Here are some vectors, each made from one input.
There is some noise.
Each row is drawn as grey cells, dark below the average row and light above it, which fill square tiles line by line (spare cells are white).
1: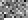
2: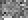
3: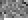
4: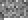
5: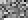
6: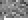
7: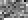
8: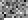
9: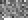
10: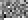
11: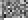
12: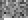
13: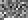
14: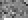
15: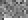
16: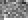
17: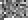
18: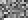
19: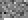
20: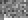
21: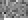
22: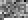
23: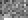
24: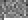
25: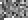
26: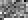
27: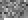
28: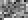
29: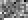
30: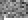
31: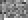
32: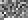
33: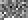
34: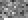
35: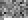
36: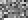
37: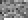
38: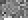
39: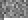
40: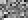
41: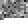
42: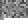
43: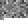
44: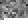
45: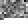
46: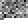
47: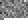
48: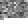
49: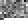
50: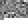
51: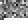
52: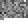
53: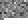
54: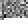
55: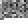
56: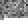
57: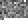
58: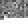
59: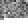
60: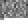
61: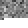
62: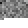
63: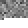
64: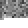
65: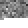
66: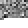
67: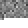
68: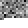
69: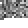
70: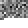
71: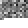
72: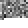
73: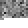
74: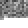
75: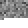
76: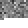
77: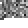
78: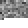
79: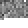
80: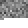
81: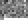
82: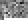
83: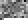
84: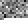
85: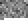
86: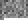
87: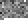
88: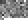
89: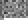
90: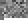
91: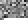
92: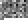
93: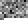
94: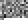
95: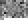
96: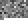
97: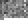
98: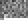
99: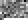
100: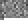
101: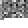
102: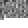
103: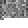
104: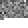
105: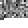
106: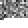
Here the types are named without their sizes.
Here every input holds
either a label, or a point on a line and a node of a tree.
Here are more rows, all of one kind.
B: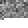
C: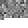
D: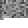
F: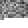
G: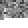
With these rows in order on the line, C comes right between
B and D.
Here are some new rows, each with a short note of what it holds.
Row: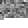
a point on a line and a node of a tree
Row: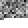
a label
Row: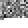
a label
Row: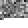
a label
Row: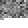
a point on a line and a node of a tree
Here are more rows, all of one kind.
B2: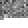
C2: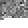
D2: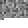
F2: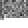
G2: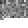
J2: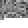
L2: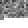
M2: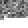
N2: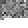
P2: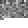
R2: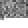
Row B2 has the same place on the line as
F2, J2 and R2.
